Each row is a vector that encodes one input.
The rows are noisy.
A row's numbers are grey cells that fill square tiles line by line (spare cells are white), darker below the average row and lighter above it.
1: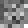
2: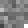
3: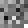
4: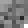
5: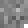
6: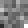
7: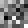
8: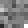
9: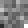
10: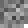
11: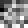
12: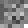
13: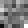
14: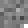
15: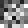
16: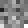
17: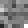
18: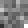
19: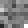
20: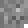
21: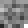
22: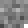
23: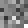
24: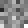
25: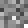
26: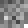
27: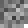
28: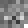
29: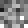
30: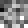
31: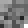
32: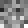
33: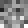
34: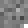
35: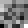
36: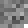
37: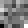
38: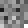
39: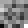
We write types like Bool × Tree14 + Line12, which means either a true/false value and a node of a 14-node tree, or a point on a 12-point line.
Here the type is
Bool × Line5.
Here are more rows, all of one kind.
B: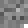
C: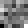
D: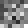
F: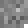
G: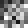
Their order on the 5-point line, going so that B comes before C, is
D, B, F, G, C.
